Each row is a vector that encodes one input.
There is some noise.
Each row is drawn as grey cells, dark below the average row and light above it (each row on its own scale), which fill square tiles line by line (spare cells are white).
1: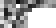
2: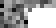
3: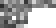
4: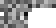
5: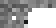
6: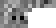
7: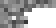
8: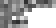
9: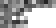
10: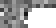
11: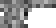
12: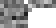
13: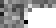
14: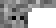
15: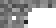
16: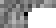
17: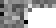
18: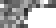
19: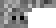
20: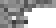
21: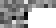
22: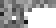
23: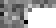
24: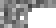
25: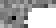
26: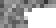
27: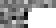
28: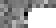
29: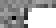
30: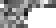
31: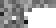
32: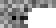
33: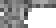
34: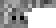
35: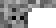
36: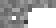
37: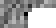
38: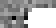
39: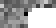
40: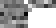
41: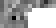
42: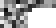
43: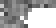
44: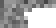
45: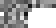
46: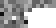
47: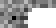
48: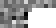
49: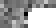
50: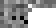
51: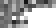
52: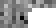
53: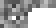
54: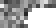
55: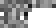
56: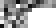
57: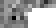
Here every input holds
a point on each of two 6-point circles.
